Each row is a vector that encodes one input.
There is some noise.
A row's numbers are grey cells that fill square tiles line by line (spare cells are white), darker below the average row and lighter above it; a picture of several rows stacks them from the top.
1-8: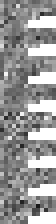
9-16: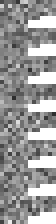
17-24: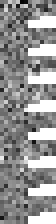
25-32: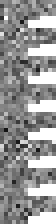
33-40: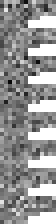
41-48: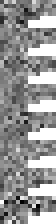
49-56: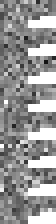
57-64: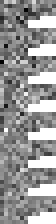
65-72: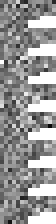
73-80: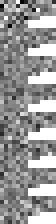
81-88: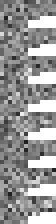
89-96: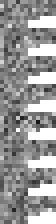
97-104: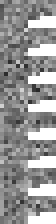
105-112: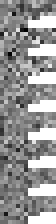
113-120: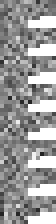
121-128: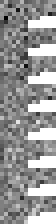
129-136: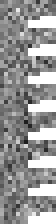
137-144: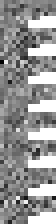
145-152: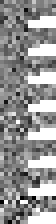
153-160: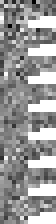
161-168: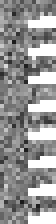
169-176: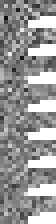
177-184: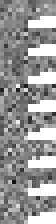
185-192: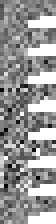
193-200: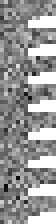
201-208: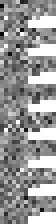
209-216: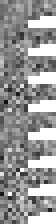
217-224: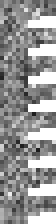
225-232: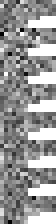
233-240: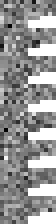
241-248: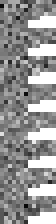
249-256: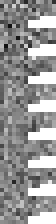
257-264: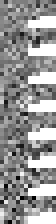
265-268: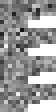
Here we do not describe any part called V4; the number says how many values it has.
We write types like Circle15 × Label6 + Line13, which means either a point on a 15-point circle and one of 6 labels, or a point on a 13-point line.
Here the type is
Line5 × Tree16 × V4.
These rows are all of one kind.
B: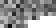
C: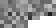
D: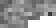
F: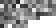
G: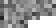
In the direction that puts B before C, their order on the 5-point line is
B, D, F, C, G.
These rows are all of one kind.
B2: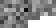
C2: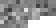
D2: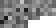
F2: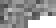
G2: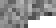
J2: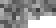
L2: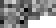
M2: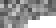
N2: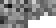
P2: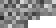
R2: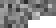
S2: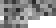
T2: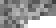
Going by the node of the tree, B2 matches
F2 and N2.
